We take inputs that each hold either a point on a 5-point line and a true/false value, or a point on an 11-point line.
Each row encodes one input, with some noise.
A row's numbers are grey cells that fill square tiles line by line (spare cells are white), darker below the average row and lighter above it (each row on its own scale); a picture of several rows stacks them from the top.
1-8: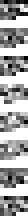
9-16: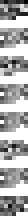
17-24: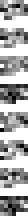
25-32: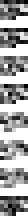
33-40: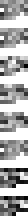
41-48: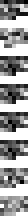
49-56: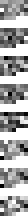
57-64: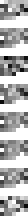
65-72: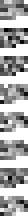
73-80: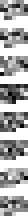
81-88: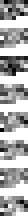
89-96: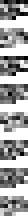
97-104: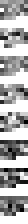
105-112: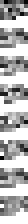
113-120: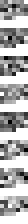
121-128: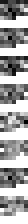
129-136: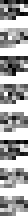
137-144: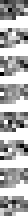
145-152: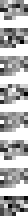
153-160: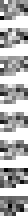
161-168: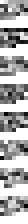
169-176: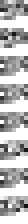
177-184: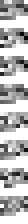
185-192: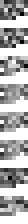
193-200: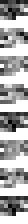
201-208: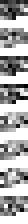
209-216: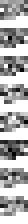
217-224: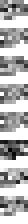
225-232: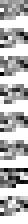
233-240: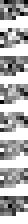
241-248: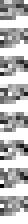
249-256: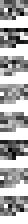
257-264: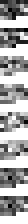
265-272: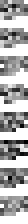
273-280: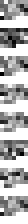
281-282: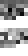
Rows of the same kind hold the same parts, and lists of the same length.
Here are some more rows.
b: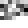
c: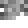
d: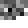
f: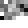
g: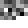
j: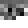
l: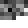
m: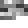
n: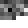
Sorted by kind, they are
b, c, f, m
d, g, j, l, n

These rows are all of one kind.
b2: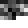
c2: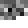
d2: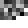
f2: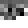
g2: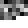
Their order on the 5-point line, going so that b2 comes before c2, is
b2, g2, d2, c2, f2.
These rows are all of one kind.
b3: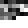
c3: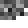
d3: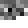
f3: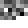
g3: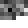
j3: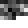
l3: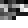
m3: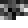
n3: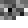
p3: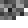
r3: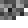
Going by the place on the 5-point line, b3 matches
j3, l3 and m3.
